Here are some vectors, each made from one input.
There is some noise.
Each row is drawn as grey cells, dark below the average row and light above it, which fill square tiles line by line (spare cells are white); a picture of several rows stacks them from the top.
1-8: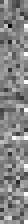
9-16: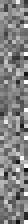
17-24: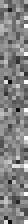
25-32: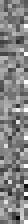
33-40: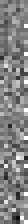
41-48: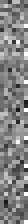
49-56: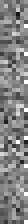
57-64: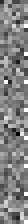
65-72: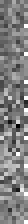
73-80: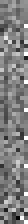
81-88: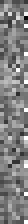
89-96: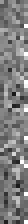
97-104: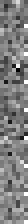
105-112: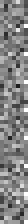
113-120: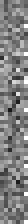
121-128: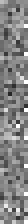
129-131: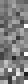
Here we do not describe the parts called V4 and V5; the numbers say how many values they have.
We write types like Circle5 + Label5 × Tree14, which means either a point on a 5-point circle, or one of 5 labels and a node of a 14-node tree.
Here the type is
Bool × Line6 + V4 × V5.
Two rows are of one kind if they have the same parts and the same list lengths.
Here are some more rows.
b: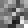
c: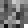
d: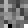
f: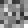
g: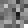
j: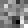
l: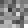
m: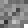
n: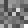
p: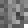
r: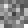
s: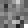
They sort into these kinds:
b, d, f, g, j, l, r
c, m, n, p, s

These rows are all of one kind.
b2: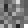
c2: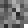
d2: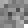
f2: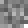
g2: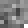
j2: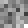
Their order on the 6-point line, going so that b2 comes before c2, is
b2, c2, f2, g2, d2, j2.
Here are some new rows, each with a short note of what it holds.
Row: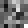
a point on a 6-point line and a true/false value
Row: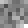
a point on a 6-point line and a true/false value
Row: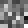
a value of V4 and a value of V5
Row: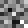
a value of V4 and a value of V5
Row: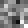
a value of V4 and a value of V5
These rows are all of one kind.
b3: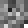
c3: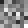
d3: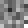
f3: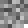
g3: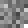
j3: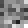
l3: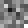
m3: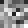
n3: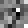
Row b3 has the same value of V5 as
d3 and l3.
